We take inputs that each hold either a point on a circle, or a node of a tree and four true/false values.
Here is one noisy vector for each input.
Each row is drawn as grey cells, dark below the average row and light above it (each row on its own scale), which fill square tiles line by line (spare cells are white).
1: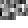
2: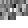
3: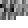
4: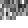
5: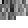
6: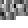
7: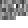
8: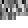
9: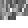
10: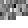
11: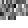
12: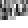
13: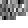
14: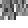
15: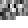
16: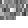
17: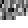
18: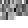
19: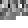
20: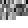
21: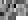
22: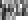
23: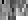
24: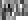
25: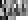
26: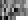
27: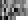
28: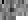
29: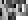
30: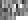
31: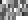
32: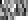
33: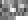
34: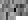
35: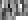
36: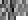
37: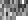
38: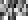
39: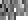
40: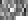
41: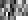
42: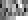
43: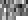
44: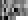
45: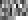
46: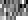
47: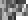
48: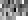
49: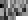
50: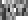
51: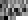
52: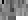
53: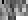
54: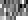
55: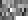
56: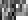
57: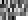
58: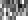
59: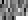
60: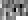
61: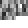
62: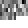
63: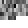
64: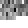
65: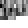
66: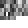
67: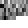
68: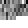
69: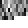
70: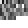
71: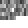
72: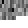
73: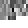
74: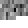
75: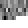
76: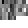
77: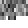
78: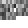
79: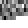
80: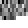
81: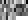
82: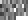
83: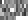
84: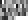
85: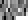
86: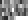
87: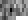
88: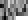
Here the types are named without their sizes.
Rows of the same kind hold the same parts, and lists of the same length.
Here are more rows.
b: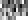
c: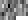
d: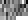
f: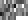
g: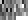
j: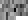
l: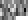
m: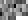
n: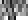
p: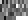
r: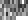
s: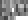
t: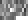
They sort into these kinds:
b, d, j, r
c, f, g, l, m, n, p, s, t

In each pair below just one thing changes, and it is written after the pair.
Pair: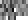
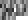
one of the four true/false values
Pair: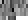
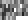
the node of the tree
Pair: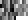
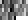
one of the four true/false values
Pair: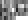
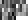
the node of the tree
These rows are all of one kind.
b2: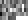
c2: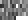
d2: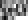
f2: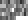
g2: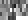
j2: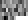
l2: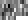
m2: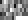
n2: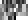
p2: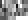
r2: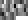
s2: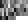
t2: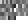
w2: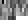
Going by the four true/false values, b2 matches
m2, s2 and w2.
